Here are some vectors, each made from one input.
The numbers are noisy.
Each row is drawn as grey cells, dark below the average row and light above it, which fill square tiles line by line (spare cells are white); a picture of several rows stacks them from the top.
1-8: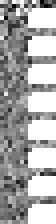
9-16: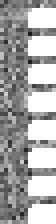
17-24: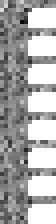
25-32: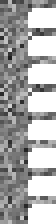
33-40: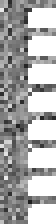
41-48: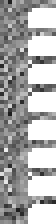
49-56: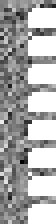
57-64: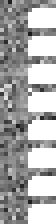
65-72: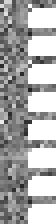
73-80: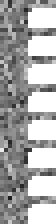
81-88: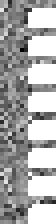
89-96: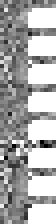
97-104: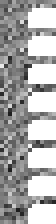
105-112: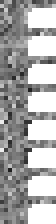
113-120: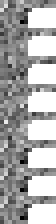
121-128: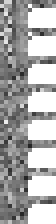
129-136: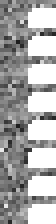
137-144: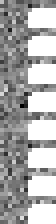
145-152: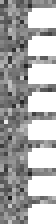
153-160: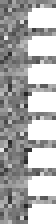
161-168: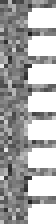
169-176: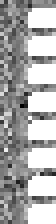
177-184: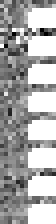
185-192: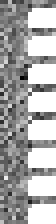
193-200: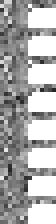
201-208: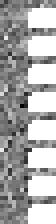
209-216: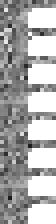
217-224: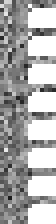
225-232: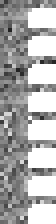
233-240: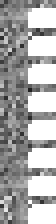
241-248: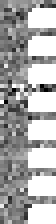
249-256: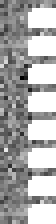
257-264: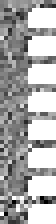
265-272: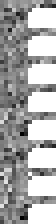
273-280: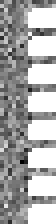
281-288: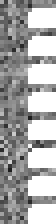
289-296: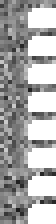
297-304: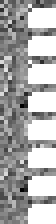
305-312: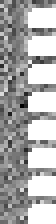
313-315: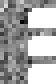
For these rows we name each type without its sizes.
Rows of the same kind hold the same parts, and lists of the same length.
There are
2 kinds of row.
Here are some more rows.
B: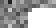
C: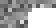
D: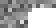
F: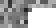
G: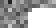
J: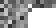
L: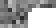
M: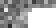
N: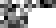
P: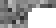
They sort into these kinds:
B, C, D, F, G, J, L, M, P
N

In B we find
a node of a tree.
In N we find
a fixed value.
